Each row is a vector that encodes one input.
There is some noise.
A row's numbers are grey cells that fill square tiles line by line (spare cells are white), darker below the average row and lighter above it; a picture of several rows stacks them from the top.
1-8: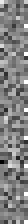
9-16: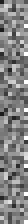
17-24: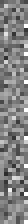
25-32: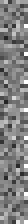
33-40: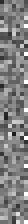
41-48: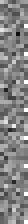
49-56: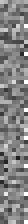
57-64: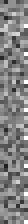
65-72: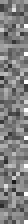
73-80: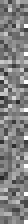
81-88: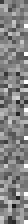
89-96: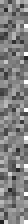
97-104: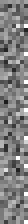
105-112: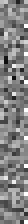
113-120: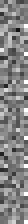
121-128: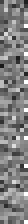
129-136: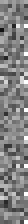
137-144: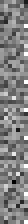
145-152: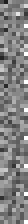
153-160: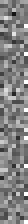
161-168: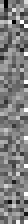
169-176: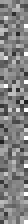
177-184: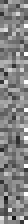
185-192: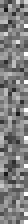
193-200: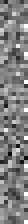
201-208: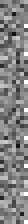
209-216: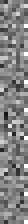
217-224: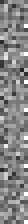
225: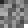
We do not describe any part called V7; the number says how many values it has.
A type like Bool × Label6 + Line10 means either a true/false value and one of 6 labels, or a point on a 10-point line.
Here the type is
Bool × V7 + Tree13 + Unit.
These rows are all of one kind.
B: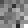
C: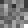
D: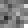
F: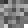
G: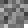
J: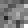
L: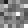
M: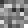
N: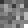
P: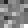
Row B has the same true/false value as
C, M and N.
